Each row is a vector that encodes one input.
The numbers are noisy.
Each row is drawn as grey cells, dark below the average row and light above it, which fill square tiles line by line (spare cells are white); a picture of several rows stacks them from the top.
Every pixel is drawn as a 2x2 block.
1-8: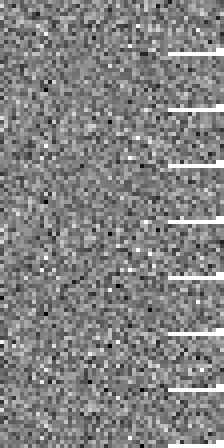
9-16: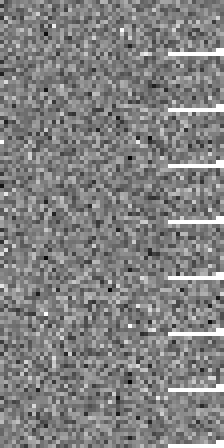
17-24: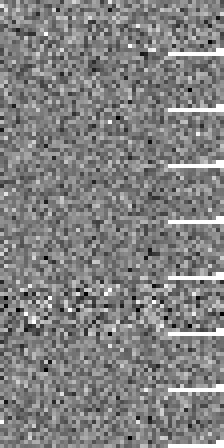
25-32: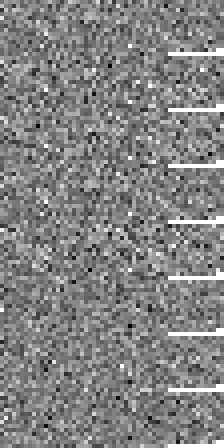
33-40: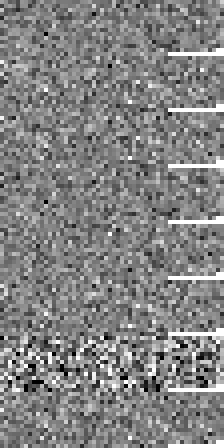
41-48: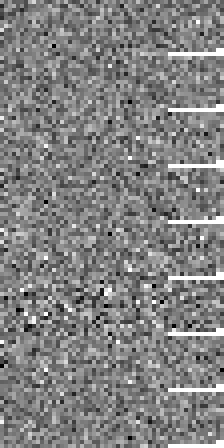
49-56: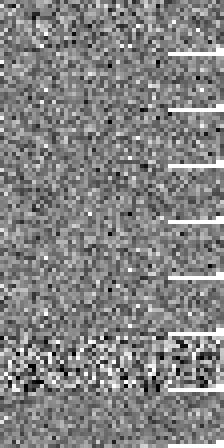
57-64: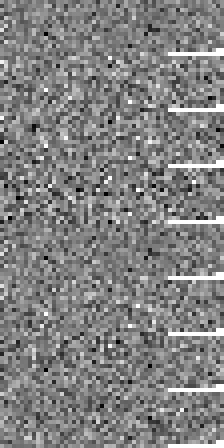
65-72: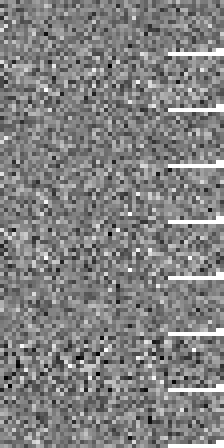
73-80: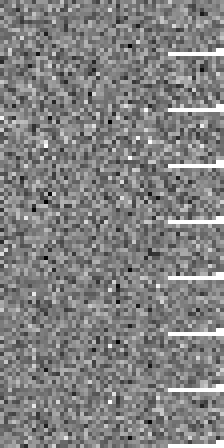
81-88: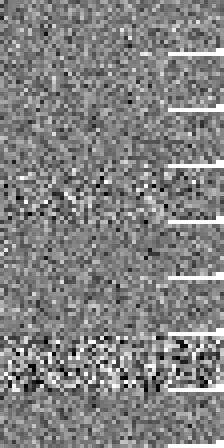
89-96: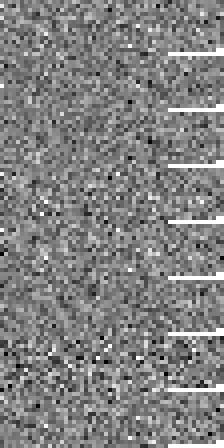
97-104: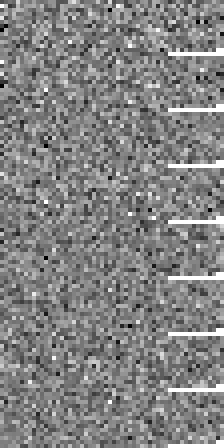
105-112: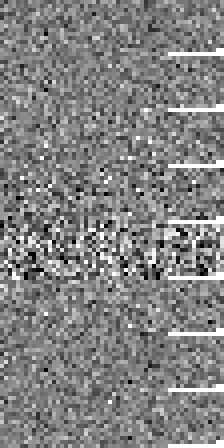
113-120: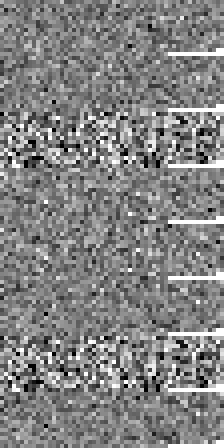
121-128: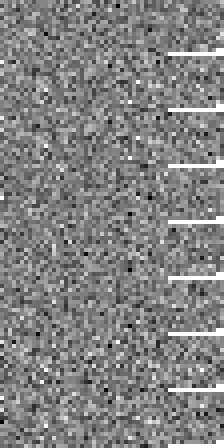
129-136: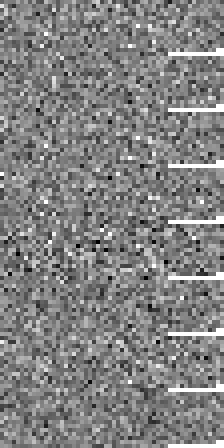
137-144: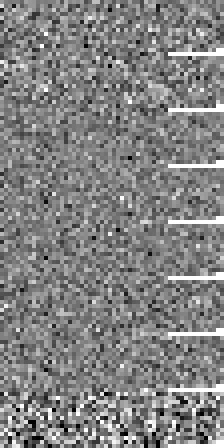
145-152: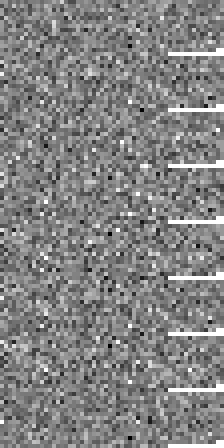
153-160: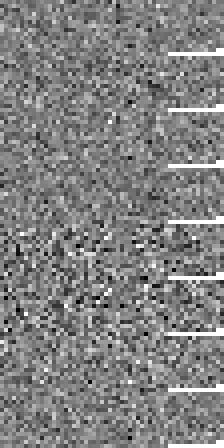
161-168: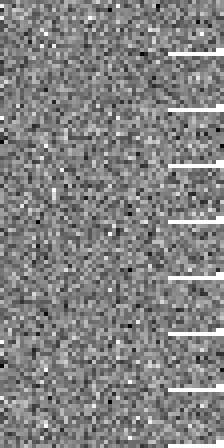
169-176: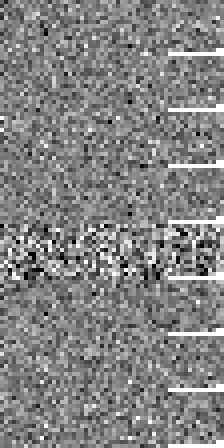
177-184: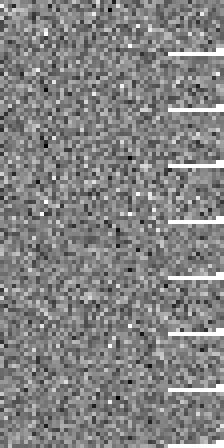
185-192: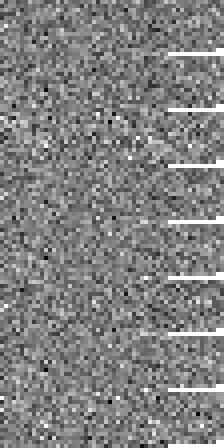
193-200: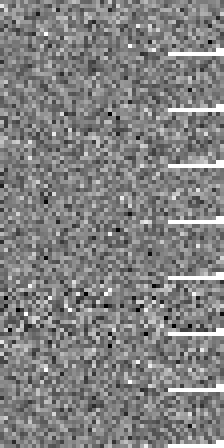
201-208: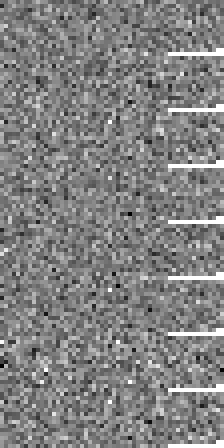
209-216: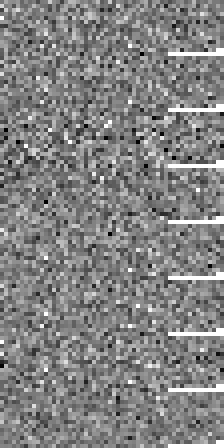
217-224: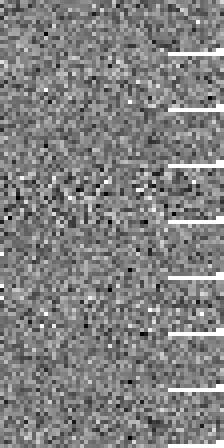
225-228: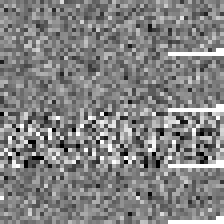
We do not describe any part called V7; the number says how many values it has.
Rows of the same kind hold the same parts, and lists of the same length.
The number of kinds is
3.
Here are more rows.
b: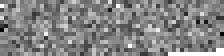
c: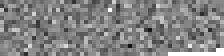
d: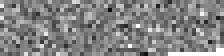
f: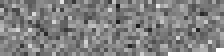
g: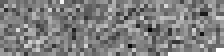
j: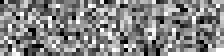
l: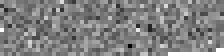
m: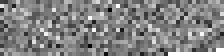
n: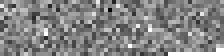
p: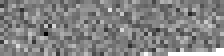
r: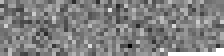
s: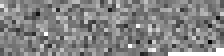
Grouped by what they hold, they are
b, d, m, n, s
c, f, g, l, p, r
j

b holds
a true/false value and a value of V7.
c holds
a node of a 14-node tree.
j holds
a fixed value.
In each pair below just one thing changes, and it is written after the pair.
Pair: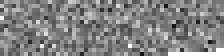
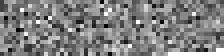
the true/false value
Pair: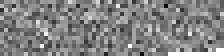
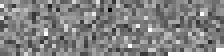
the value of V7
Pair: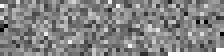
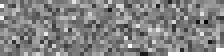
the value of V7
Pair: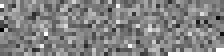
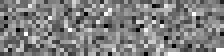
the true/false value
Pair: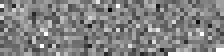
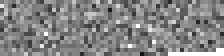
the value of V7
